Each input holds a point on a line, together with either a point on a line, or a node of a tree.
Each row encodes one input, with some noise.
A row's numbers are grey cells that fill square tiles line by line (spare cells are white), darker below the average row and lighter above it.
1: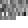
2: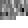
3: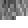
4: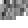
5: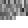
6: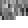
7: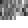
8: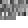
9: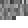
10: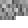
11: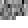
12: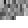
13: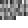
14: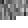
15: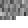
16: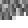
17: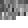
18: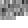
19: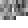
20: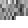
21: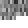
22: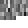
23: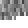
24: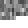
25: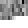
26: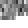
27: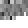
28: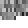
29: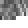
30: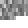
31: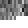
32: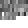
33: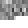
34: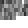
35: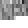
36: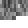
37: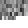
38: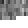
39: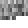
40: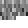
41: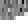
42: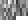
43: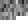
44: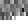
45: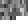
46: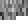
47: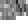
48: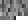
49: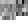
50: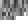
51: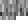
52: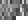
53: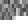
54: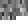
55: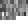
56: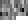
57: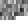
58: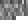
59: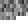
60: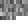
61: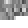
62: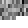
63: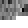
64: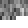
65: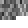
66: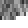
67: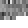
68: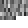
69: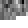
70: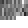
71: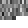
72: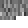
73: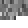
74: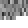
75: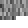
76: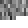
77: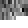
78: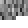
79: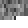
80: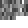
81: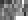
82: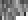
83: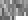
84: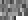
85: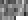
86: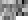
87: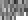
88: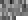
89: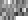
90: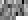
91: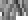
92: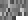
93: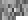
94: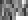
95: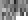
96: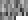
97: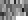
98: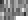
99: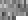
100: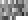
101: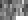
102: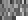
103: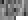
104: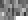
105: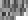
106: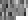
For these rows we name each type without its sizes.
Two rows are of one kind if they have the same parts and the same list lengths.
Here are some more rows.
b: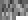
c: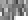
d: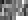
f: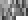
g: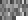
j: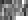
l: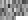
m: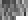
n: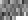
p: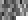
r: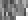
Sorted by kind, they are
b, d, g, j, m, p, r
c, f, l, n

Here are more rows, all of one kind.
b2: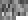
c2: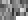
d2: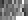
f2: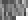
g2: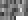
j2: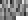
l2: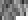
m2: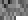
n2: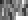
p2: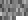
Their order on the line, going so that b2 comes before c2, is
n2, d2, g2, m2, f2, l2, b2, c2, p2, j2.
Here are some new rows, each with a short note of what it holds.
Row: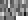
a point on a line and a node of a tree
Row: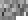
a point on each of two lines
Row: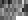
a point on a line and a node of a tree
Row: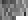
a point on a line and a node of a tree
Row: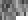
a point on a line and a node of a tree
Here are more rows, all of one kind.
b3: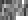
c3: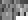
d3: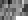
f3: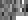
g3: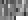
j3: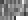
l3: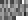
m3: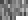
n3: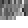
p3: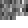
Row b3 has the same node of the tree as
g3, j3, l3 and m3.
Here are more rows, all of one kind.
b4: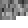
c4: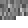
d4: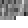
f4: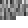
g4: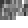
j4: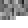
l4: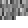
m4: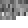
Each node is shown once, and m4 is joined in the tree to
b4, c4 and d4.
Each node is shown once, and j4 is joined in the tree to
b4.
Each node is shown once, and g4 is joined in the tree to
d4 and f4.
